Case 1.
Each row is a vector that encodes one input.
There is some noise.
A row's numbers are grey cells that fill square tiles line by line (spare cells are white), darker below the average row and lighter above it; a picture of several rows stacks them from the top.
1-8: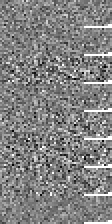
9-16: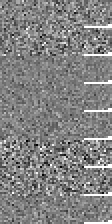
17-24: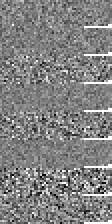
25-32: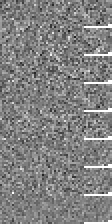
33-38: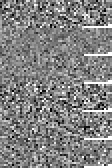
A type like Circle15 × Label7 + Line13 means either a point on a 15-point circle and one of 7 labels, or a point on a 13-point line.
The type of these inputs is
Circle6.
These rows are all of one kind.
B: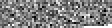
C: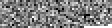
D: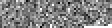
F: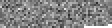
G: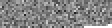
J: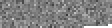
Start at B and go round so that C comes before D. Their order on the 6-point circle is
B, J, C, F, G, D.
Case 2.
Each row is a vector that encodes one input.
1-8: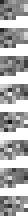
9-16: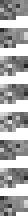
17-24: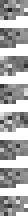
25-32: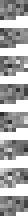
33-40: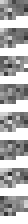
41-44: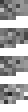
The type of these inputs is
Line6.
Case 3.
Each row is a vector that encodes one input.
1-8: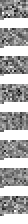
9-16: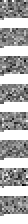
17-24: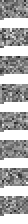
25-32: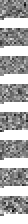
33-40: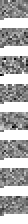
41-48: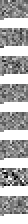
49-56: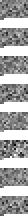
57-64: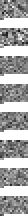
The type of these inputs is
Label8.
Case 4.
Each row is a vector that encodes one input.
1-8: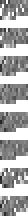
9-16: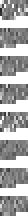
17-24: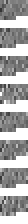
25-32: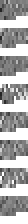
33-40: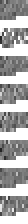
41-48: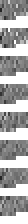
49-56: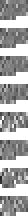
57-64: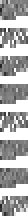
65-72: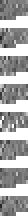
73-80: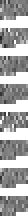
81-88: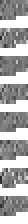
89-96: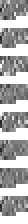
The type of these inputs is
Line9.
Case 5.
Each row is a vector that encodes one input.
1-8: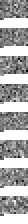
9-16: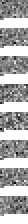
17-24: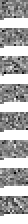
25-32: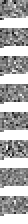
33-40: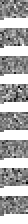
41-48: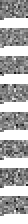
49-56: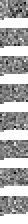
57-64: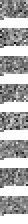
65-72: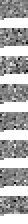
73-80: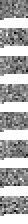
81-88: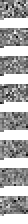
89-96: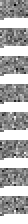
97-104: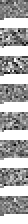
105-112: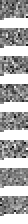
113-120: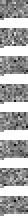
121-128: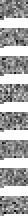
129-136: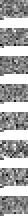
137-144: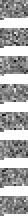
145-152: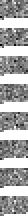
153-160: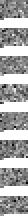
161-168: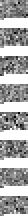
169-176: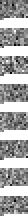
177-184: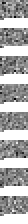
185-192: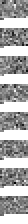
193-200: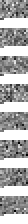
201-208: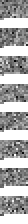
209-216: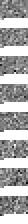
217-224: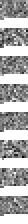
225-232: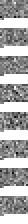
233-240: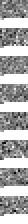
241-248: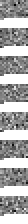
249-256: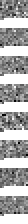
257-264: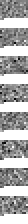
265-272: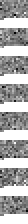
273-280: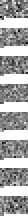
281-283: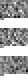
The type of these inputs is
Circle11 + Unit.
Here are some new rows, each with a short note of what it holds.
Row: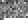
a point on an 11-point circle
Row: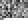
a fixed value
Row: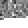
a point on an 11-point circle
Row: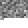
a point on an 11-point circle
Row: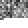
a fixed value
